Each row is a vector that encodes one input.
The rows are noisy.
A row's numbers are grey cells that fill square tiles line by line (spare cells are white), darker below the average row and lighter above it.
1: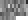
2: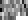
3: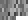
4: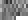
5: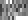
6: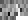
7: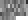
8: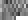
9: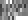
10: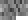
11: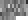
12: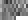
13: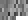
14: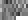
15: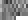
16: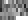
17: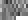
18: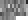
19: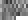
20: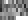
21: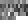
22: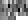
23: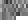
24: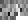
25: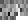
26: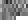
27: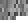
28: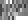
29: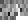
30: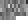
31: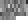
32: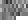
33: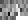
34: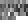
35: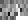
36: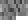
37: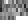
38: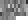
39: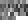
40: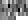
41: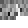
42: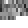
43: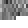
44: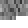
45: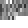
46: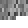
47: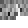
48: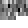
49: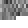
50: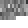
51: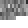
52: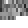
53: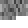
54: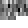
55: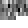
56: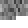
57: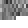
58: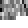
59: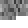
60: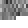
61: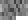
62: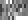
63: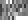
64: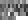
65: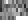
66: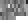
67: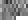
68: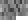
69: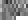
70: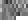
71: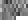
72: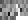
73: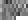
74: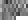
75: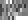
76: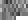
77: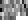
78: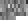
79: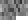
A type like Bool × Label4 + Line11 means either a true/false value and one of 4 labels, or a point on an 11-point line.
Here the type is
Bool × Line5.
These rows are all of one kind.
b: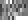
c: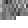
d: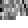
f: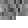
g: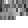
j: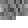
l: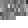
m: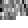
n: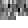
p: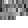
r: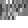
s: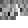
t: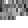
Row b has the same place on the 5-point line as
l and r.
